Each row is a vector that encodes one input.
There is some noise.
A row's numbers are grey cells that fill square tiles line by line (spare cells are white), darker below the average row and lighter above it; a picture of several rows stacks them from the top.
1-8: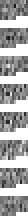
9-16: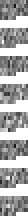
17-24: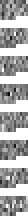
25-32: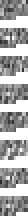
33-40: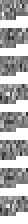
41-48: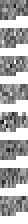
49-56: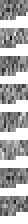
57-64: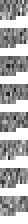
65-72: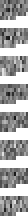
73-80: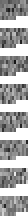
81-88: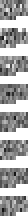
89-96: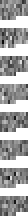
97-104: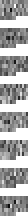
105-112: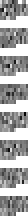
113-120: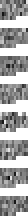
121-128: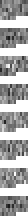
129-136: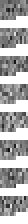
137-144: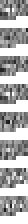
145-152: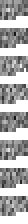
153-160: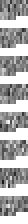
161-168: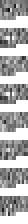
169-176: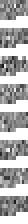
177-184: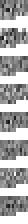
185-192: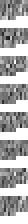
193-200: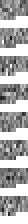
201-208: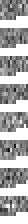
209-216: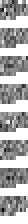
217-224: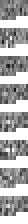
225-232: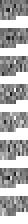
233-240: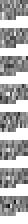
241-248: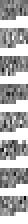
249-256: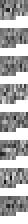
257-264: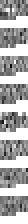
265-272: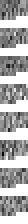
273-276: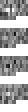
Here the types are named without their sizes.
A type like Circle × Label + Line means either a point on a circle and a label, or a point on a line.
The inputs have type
List(Circle).
